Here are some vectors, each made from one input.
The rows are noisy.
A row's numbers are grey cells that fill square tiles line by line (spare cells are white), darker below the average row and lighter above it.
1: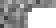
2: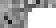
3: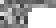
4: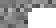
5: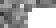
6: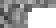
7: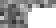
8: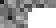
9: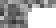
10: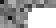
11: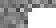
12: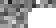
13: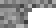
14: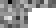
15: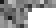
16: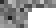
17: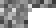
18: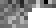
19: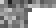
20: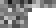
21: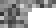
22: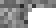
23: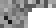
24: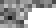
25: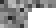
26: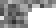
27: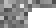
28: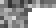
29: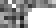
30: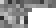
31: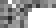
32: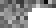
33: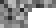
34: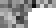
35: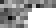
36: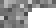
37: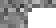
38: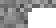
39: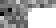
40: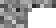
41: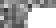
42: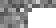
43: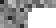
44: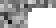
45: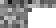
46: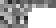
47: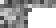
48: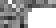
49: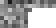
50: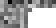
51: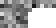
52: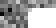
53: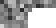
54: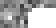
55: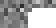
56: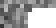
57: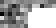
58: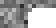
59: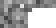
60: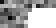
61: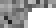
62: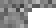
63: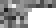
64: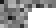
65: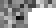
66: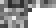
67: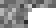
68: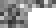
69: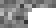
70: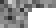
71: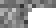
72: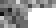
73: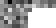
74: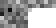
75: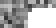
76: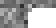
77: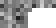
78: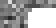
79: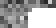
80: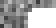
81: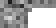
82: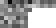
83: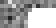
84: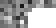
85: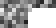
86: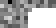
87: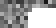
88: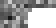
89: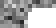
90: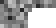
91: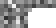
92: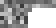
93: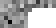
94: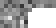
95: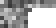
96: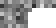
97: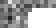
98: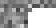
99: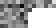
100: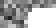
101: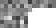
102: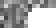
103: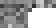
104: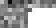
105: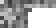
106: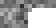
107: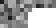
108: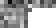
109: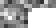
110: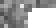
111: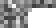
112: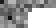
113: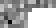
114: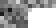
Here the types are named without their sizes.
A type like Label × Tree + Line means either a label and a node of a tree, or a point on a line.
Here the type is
Line + Tree.
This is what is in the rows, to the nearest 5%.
About 50% of them hold a point on a line. The rest hold a node of a tree.
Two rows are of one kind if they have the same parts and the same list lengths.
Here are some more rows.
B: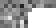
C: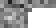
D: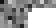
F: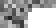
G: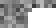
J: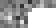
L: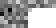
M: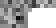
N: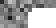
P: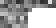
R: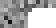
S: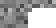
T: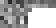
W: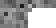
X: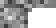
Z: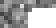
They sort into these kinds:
B, C, G, J, M, P, S, T, W, X
D, F, L, N, R, Z

